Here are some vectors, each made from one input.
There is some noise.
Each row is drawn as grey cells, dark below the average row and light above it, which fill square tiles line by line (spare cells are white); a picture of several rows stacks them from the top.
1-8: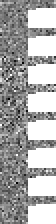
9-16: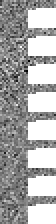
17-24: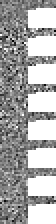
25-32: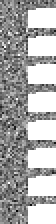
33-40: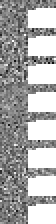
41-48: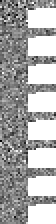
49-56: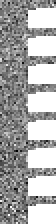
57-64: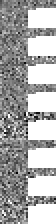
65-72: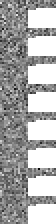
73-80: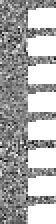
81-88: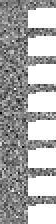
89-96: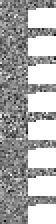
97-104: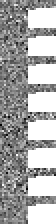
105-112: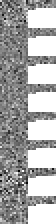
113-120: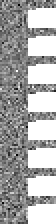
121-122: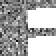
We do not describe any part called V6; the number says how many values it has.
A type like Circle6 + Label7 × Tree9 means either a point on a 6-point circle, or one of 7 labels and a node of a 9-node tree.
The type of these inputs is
(Bool × Bool × Bool × Bool + Line3 × Line3) × V6.
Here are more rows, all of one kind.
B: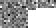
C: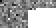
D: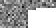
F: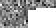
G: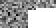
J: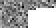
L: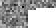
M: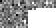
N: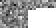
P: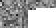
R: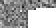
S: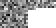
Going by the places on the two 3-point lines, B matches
J and L.
